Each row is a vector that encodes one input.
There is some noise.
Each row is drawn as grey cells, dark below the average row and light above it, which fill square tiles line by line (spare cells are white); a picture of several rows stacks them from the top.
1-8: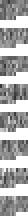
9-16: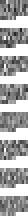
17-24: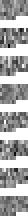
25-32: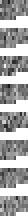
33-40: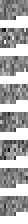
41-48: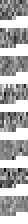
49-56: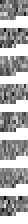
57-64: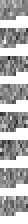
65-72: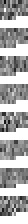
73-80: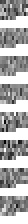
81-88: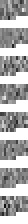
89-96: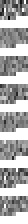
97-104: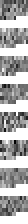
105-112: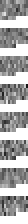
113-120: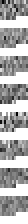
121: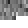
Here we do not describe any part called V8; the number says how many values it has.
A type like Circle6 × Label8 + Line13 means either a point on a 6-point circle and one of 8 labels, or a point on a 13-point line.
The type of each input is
(Label6 + Line4) × Line4 + V8.
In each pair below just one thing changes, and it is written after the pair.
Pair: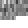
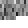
the place on the 4-point line
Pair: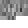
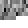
the place on the 4-point line
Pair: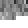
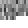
the place on the 4-point line
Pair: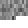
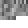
the label
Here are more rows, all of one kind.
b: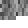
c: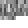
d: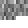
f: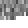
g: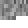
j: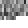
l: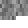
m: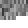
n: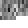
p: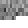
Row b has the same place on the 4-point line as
c, f, j and p.
